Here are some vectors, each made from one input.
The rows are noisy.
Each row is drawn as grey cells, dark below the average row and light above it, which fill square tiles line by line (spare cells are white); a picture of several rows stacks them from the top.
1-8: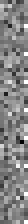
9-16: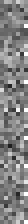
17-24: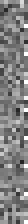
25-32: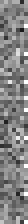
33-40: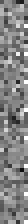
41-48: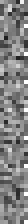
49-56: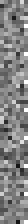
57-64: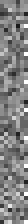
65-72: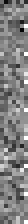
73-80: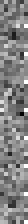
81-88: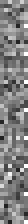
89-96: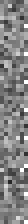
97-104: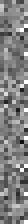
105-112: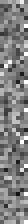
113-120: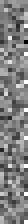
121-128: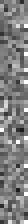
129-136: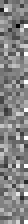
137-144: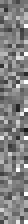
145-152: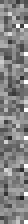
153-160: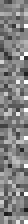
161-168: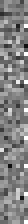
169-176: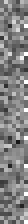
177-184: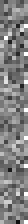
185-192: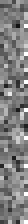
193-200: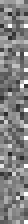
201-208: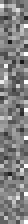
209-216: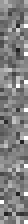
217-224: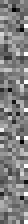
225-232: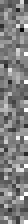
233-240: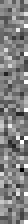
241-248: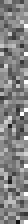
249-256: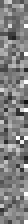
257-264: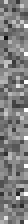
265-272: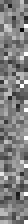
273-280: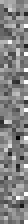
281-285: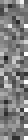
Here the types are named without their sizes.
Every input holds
two labels and four true/false values.
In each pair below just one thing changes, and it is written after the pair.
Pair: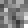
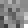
one of the four true/false values
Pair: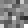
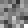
one of the four true/false values
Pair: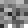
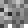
one of the four true/false values
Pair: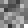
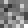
one of the two labels
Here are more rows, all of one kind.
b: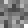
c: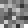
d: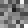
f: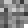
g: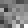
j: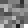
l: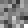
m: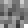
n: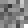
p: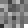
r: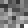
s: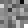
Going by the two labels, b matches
d, l and m.
